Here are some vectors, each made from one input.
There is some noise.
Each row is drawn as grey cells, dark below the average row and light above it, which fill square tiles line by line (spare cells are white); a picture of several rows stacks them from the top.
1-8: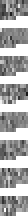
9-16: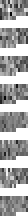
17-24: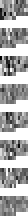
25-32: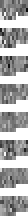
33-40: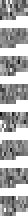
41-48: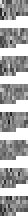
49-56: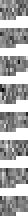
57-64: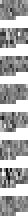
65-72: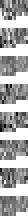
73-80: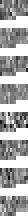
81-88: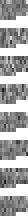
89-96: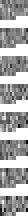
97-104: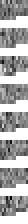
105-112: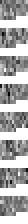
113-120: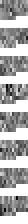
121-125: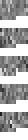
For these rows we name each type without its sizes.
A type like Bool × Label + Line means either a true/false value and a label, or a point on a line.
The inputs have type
Bool × Bool × Bool × Bool + Circle.
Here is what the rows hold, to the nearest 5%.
About 15% of them hold a point on a circle. The rest hold four true/false values.
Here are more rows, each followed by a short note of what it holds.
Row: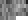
four true/false values
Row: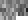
a point on a circle
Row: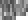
four true/false values
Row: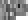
four true/false values
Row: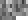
four true/false values
